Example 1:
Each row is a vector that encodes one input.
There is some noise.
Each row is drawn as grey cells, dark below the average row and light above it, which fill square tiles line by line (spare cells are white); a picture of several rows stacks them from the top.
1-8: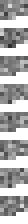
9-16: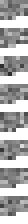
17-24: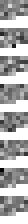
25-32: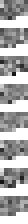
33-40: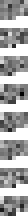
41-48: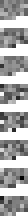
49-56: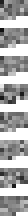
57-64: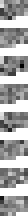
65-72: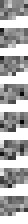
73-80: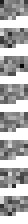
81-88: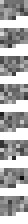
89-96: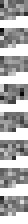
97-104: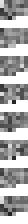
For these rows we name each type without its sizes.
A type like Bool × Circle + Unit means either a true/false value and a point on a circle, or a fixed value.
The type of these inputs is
Line × (Tree + Unit).
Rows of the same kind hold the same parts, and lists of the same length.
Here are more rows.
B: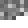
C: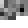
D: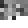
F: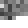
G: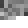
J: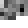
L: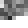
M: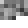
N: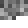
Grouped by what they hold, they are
B, F, G, L, N
C, D, J, M

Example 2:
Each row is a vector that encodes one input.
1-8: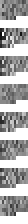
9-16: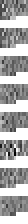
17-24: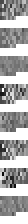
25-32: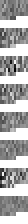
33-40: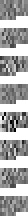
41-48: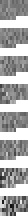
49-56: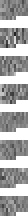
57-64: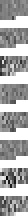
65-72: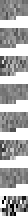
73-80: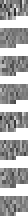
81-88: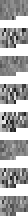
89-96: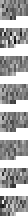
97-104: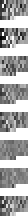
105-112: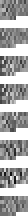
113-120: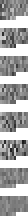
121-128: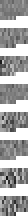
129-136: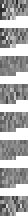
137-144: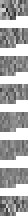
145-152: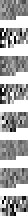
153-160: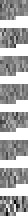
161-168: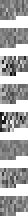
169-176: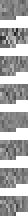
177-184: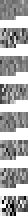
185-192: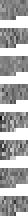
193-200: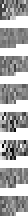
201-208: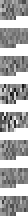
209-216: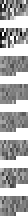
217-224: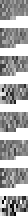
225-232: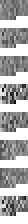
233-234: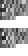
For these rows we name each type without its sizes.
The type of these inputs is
Label × Label.
